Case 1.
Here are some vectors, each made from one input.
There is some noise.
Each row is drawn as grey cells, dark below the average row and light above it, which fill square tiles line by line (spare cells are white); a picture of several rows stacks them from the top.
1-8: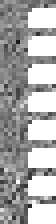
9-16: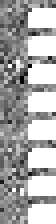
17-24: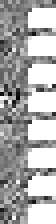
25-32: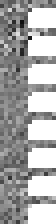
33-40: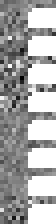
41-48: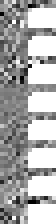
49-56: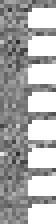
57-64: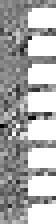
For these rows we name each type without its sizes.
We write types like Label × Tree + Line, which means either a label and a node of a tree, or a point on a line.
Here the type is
Bool × Line × Line.
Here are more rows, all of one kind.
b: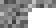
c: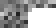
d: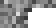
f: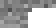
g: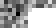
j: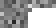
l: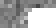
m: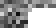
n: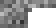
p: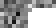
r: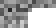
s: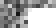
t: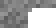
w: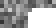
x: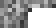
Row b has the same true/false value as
g, l, s and x.
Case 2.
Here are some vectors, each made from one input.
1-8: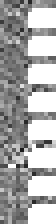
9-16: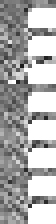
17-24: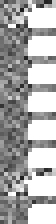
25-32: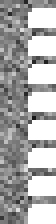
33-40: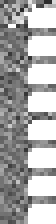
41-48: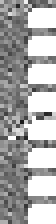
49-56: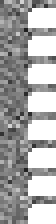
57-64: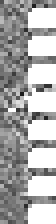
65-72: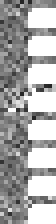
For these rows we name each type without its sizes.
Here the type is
List(Line).
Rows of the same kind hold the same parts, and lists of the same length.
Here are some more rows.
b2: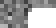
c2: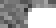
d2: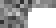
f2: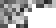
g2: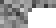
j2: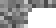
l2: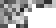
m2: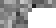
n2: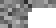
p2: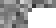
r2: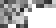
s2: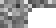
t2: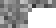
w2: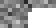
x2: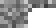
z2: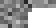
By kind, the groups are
b2, c2, d2, n2, w2, z2
f2, l2, r2
g2, j2, m2, p2, s2, t2, x2

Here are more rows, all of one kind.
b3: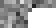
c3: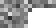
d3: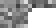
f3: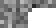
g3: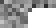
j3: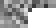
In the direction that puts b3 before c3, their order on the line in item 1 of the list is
j3, g3, b3, f3, d3, c3.
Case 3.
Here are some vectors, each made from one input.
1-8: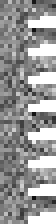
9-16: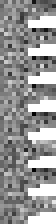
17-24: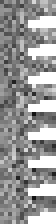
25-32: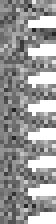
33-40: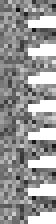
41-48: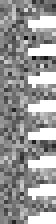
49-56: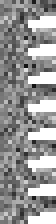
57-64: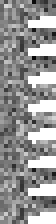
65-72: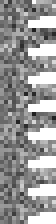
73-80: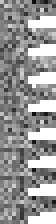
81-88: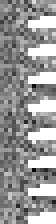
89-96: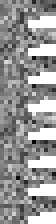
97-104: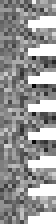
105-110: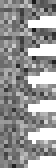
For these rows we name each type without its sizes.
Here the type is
Bool × Tree.
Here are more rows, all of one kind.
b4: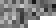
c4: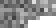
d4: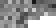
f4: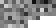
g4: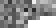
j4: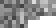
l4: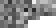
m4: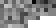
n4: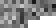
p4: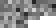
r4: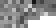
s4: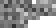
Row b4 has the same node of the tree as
g4, l4 and n4.
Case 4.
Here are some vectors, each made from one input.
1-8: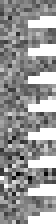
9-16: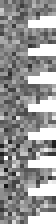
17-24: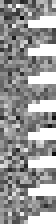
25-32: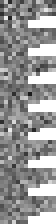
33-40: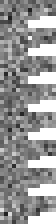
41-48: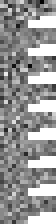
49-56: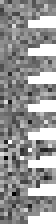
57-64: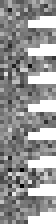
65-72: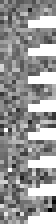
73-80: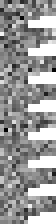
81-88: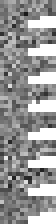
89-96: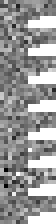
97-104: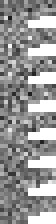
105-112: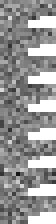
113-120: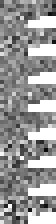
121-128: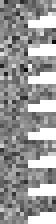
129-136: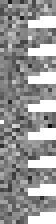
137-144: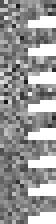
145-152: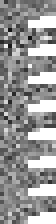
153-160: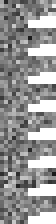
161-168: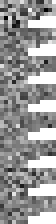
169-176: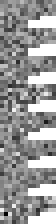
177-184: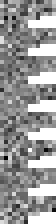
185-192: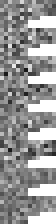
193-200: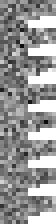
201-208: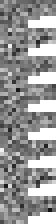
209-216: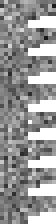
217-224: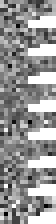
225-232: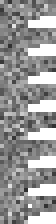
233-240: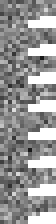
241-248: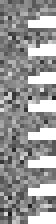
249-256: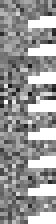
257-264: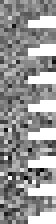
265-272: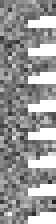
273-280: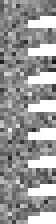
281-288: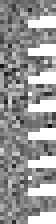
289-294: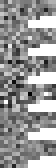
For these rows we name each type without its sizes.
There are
3 kinds of row.
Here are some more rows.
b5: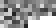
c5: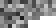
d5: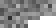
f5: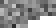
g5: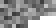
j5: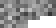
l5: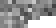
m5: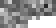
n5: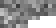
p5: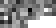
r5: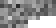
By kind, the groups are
b5
c5, d5, g5, p5
f5, j5, l5, m5, n5, r5

